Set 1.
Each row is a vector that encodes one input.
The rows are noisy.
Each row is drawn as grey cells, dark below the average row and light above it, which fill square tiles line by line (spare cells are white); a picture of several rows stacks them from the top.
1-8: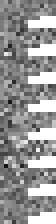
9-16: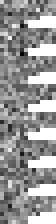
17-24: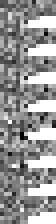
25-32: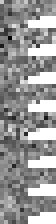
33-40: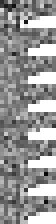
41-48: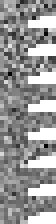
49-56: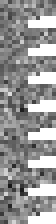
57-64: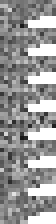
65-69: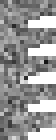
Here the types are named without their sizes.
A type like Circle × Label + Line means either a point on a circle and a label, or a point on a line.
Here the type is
Line.
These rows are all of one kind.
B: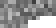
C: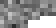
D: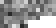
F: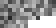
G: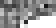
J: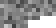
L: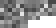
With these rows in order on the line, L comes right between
F and J.
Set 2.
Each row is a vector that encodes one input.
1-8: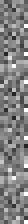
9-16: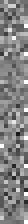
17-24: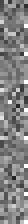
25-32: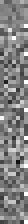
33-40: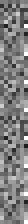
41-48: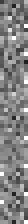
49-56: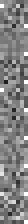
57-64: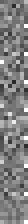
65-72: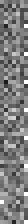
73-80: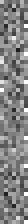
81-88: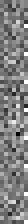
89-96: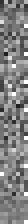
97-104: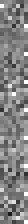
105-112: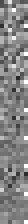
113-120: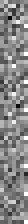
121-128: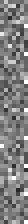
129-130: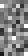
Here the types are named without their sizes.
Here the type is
Tree.
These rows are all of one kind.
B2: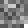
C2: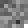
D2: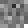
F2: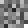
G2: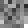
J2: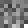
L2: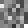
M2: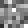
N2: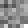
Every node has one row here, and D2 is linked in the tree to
C2 and L2.
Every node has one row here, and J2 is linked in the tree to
C2 and F2.
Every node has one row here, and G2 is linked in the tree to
B2 and C2.
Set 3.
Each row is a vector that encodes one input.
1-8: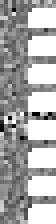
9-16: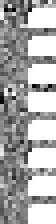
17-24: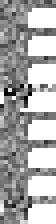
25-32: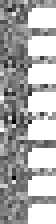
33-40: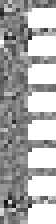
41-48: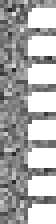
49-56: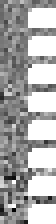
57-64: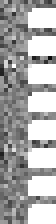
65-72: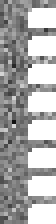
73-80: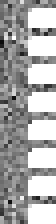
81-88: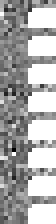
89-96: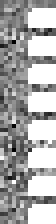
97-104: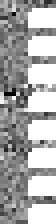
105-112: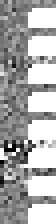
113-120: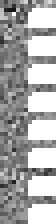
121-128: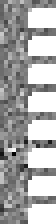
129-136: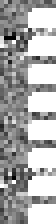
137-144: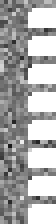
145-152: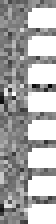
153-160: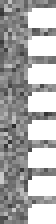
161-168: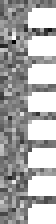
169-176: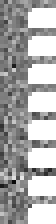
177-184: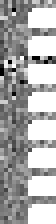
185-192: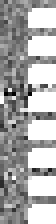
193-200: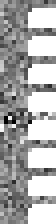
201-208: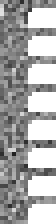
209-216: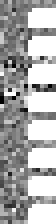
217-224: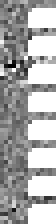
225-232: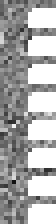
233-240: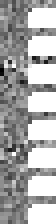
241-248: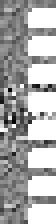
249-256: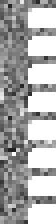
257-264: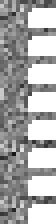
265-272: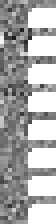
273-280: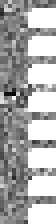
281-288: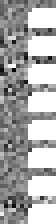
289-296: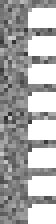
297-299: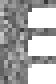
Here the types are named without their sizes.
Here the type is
Line.
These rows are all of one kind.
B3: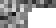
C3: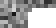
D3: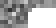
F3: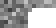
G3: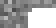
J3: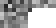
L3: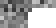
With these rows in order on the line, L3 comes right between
G3 and J3.
